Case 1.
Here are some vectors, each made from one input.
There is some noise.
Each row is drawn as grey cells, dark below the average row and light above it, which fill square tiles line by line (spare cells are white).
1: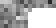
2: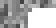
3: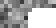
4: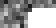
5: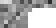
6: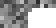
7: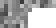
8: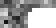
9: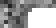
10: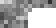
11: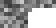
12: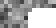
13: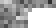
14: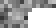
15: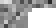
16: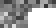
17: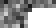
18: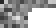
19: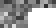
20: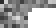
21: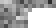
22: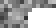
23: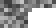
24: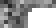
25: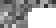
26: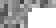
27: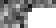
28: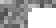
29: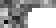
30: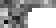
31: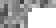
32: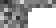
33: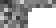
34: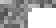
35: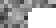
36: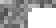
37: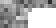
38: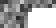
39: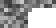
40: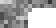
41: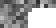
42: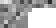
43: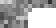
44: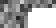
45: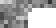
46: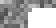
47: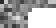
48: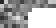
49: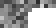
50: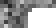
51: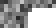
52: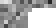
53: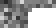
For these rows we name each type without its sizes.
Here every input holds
either a point on a line, or a node of a tree.
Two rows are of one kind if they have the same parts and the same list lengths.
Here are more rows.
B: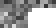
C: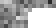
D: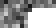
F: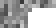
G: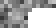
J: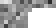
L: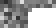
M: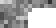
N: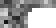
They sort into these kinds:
B, D, L, N
C, F, G, J, M

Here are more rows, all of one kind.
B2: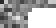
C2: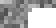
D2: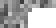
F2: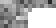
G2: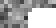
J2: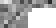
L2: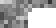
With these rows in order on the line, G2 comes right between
B2 and D2.
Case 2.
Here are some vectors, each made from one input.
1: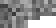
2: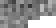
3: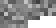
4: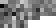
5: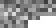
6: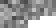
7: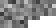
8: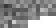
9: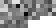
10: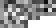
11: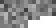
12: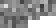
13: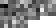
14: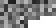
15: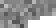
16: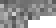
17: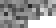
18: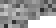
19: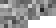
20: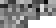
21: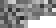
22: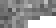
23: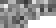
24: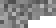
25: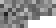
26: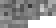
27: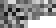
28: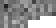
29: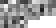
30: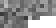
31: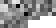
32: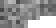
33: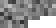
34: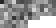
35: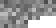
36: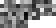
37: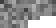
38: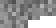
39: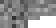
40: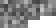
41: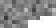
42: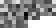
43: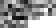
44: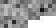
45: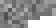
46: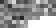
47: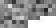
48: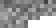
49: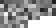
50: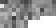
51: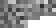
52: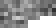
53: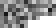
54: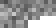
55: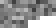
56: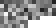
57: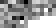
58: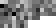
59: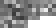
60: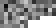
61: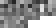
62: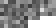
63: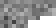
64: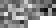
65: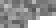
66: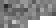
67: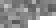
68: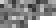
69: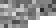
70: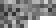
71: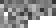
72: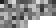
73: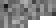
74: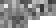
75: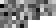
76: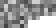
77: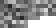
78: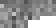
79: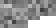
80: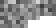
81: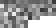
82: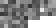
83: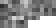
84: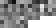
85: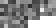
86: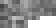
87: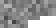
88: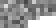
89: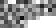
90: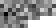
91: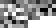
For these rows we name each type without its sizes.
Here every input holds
a list of points on a line.
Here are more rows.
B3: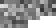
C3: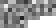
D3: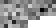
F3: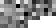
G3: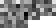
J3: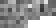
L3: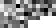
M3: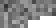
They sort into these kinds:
B3, C3, D3, J3
F3, G3, L3
M3

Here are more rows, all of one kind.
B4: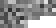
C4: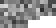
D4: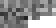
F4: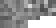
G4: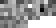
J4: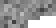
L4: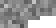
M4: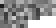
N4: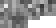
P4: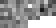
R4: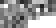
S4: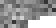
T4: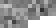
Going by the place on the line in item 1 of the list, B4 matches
F4, G4 and P4.
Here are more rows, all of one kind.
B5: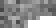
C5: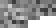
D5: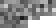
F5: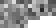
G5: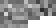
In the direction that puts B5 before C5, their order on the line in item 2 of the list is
B5, C5, F5, G5, D5.
